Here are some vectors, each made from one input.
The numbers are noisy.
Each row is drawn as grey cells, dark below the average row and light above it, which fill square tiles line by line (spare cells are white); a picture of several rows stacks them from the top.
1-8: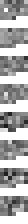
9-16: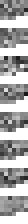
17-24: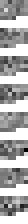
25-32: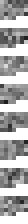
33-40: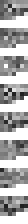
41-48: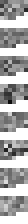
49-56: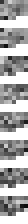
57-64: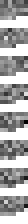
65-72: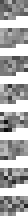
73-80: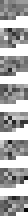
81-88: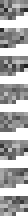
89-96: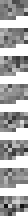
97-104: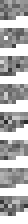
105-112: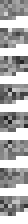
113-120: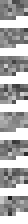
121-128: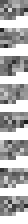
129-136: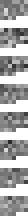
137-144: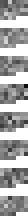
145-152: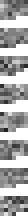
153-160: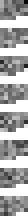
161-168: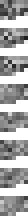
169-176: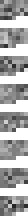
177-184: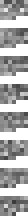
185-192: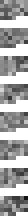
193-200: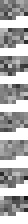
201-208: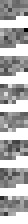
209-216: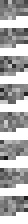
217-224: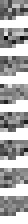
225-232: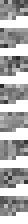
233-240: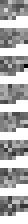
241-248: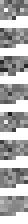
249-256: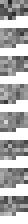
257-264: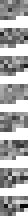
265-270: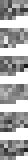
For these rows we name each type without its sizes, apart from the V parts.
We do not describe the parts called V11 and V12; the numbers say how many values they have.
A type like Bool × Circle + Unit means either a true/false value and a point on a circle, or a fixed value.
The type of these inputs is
(Bool × V11 + Unit) × Circle + V12.
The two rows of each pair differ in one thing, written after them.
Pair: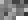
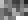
the true/false value
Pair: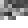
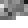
the value of V11
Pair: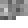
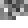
the true/false value
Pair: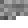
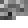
the true/false value
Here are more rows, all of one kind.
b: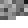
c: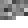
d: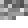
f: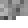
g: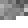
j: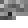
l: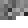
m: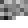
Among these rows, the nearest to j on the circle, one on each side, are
f and m.
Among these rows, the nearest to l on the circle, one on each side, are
c and m.
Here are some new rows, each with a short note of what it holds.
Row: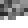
a value of V12
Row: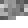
a point on a circle, a true/false value and a value of V11
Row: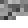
a point on a circle, a true/false value and a value of V11
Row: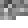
a point on a circle
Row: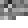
a point on a circle
